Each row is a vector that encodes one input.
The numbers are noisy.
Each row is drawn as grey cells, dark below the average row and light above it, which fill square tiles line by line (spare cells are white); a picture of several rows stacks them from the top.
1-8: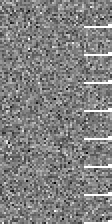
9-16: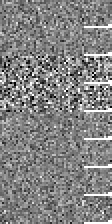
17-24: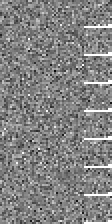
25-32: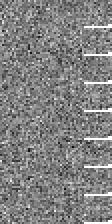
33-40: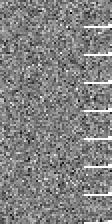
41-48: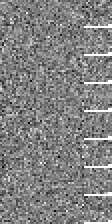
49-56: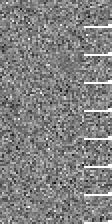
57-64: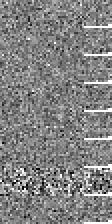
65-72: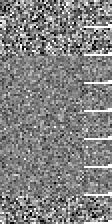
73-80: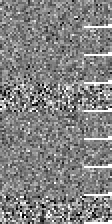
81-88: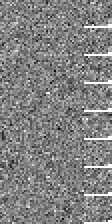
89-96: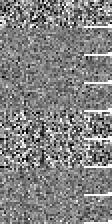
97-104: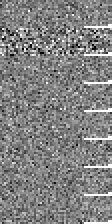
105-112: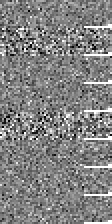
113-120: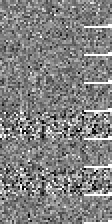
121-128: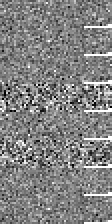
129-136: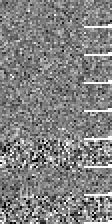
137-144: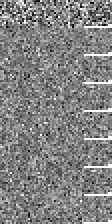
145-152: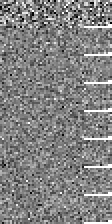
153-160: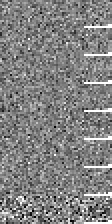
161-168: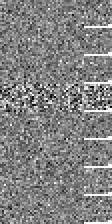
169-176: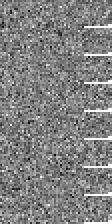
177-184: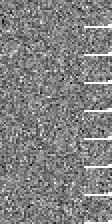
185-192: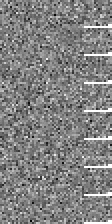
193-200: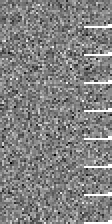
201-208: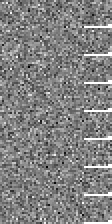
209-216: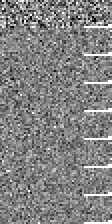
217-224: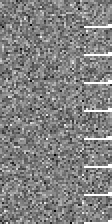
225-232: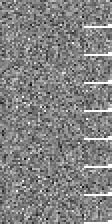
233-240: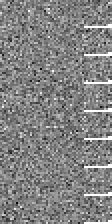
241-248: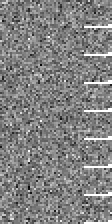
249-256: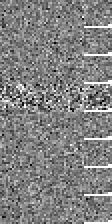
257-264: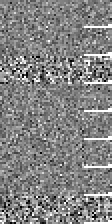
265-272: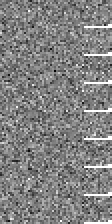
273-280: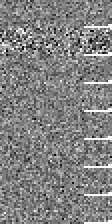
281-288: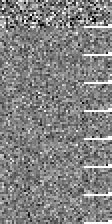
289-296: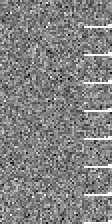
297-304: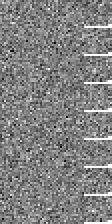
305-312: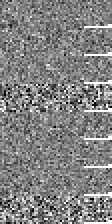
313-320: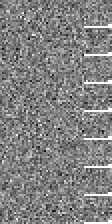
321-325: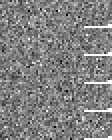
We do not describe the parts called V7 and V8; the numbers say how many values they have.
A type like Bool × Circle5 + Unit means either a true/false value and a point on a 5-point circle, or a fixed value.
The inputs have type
(Bool × Bool × Bool × Bool + Line4) × V8 + V7.
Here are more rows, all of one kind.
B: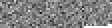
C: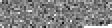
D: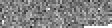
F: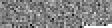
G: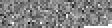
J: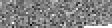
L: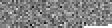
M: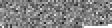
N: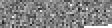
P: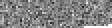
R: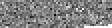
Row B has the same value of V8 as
F, J, L and N.
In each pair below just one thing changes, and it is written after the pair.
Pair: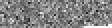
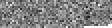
the place on the 4-point line
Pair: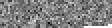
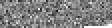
the place on the 4-point line
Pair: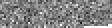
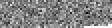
the place on the 4-point line
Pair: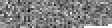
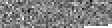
the place on the 4-point line
